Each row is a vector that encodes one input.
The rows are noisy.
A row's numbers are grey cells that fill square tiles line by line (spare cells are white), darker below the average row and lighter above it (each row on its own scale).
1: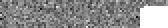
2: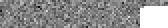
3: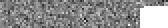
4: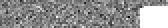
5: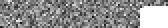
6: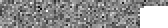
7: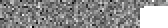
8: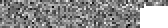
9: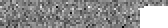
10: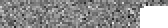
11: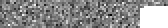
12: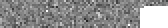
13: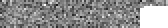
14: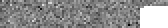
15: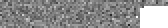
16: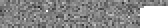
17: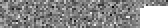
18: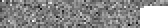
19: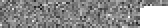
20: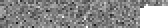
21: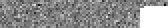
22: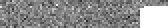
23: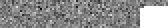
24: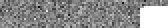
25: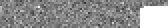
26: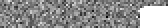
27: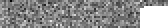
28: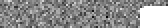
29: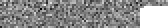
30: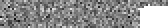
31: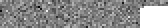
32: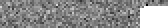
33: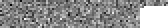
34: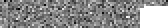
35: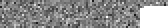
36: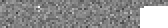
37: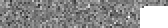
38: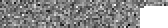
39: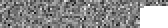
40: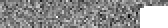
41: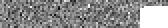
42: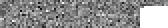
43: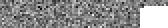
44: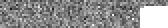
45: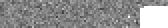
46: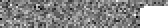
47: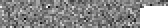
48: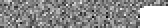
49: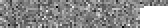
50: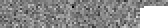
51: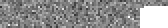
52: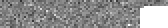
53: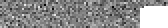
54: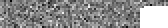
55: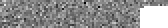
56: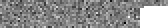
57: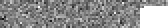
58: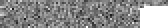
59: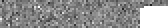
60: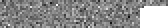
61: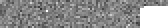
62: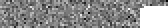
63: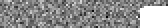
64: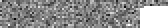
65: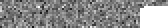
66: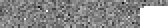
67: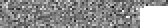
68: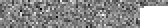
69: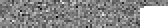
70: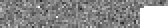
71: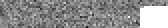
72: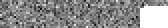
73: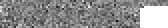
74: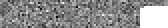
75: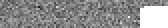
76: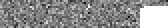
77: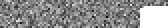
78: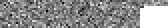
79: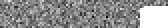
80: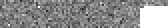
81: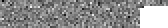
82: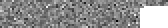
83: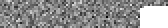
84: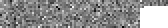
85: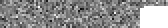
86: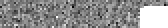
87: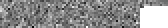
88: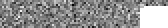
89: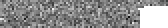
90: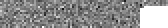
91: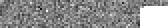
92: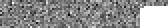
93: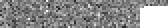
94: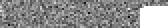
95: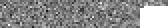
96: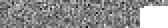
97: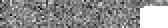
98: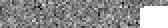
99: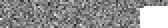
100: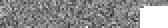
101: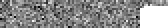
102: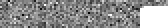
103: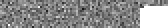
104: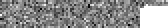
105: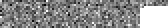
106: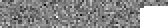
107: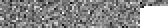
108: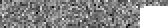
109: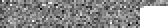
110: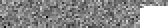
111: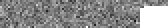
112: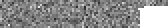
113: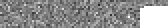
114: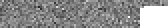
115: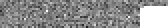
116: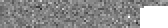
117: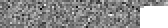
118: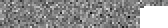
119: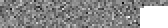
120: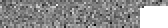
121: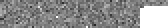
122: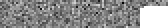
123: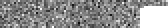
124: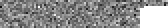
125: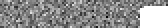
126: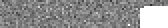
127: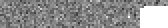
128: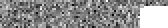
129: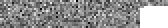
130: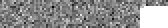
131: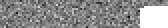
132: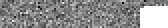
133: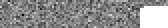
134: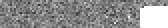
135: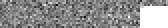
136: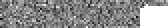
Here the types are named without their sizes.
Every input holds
a list of points on a circle.
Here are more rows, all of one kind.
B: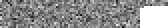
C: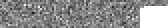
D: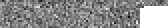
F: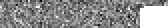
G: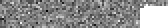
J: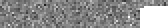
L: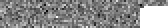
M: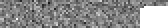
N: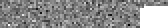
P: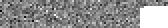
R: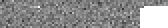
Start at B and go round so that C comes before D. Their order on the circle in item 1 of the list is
B, P, C, J, N, G, L, F, R, D, M.
